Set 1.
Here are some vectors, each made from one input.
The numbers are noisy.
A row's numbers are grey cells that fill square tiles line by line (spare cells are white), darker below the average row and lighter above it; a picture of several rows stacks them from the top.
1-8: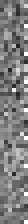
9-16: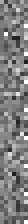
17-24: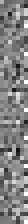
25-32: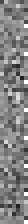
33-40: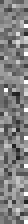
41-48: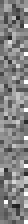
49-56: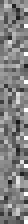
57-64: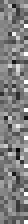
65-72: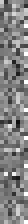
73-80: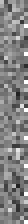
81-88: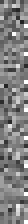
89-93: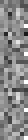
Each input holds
a point on a 6-point line, together with either a fixed value, or four true/false values.
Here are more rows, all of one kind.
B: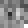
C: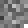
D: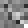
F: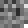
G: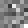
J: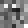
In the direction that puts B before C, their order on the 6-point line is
D, B, G, C, F, J.
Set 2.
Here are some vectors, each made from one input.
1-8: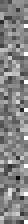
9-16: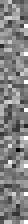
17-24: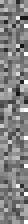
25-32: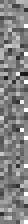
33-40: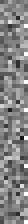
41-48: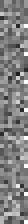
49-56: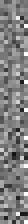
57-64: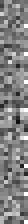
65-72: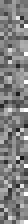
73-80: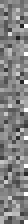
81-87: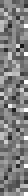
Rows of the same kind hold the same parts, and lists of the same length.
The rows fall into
2 kinds.
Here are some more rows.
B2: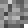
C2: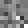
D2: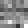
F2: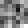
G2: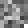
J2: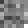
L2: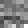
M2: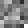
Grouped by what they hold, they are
B2, C2, G2, M2
D2, F2, J2, L2

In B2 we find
a point on a 7-point line.
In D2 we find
a point on a 10-point circle and a point on a 7-point line.
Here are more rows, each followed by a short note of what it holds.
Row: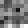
a point on a 10-point circle and a point on a 7-point line
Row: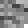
a point on a 10-point circle and a point on a 7-point line
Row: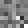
a point on a 7-point line
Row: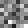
a point on a 10-point circle and a point on a 7-point line
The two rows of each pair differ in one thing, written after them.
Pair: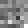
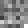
the place on the 7-point line
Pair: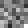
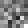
the place on the 10-point circle
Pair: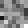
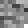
the place on the 7-point line
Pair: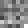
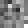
the place on the 7-point line
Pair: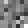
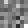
the place on the 10-point circle
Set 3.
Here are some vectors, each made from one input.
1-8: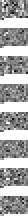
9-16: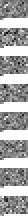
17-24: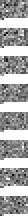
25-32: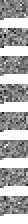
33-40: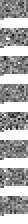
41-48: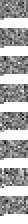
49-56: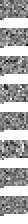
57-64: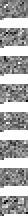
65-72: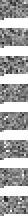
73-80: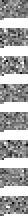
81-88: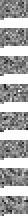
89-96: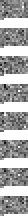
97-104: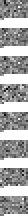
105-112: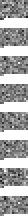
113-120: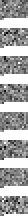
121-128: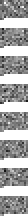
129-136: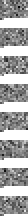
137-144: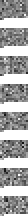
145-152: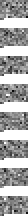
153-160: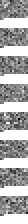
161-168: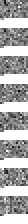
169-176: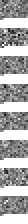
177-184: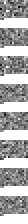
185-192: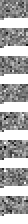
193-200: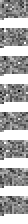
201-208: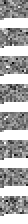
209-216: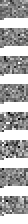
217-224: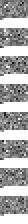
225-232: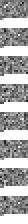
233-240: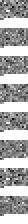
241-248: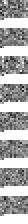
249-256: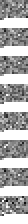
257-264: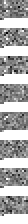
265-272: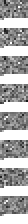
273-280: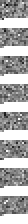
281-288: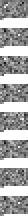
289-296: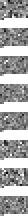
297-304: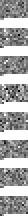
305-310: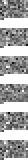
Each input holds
a point on a 9-point line, together with either a point on a 16-point circle, or a fixed value.
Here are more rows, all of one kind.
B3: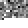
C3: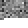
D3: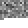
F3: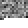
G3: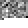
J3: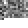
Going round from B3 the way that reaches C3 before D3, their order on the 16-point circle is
B3, G3, F3, C3, D3, J3.
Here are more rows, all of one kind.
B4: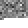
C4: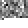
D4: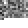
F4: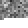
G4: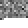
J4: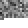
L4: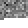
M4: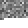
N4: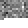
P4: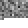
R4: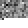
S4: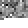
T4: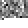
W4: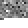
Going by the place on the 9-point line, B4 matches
L4, N4 and W4.
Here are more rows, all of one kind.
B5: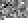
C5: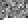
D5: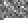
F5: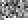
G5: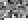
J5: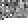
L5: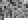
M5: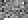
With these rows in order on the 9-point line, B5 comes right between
C5 and J5.
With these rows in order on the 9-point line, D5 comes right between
L5 and M5.
